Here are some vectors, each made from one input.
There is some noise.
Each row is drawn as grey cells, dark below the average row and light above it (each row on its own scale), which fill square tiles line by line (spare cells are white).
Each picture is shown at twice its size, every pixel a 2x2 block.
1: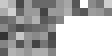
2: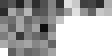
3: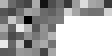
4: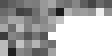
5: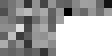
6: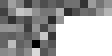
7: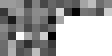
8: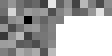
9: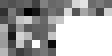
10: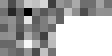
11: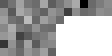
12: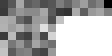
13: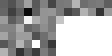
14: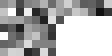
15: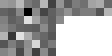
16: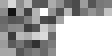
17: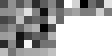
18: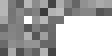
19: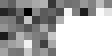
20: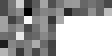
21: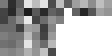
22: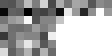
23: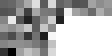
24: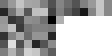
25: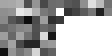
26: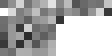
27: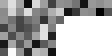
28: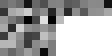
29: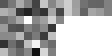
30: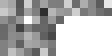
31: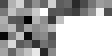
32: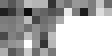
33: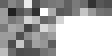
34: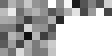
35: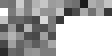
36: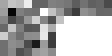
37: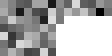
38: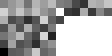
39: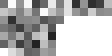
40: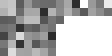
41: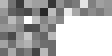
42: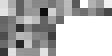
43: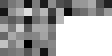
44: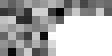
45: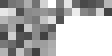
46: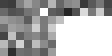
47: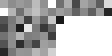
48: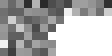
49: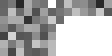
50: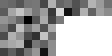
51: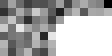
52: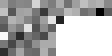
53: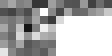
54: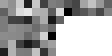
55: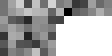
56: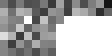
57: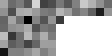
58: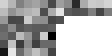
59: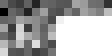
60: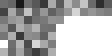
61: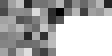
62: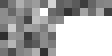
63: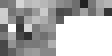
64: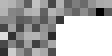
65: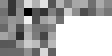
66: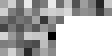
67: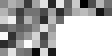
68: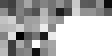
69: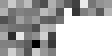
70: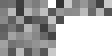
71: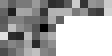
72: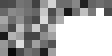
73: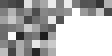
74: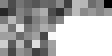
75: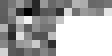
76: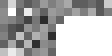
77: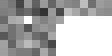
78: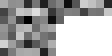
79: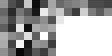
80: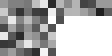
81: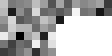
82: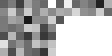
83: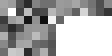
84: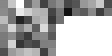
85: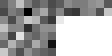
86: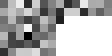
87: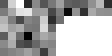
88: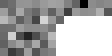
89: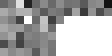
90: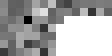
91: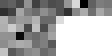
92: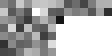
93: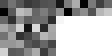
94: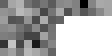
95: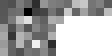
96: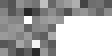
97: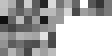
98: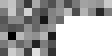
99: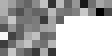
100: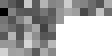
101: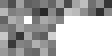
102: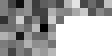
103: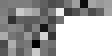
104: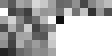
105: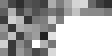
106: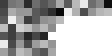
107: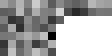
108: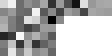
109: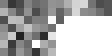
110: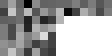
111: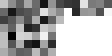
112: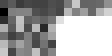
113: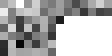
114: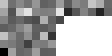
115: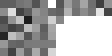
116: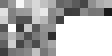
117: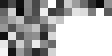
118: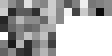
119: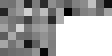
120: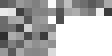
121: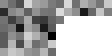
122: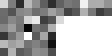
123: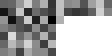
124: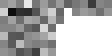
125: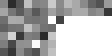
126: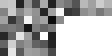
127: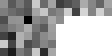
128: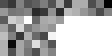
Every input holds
a point on an 8-point line, together with either one of 6 labels, or a point on a 4-point line.
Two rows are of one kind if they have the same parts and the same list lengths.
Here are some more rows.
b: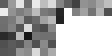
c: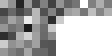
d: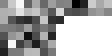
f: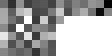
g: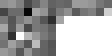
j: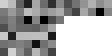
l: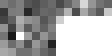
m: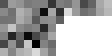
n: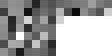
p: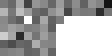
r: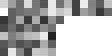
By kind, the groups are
b, d, f, p
c, g, j, l, m, n, r

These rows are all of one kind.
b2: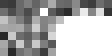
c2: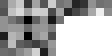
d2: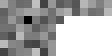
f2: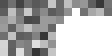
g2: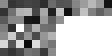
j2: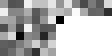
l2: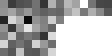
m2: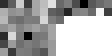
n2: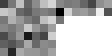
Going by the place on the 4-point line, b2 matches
m2 and n2.
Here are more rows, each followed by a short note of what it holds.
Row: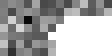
a point on a 4-point line and a point on an 8-point line
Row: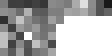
a point on a 4-point line and a point on an 8-point line
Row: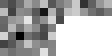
one of 6 labels and a point on an 8-point line
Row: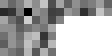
one of 6 labels and a point on an 8-point line
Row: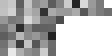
one of 6 labels and a point on an 8-point line
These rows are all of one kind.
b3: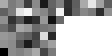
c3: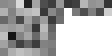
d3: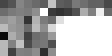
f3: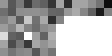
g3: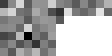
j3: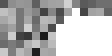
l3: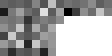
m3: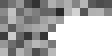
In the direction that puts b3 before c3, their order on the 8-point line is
b3, l3, d3, f3, c3, g3, m3, j3.
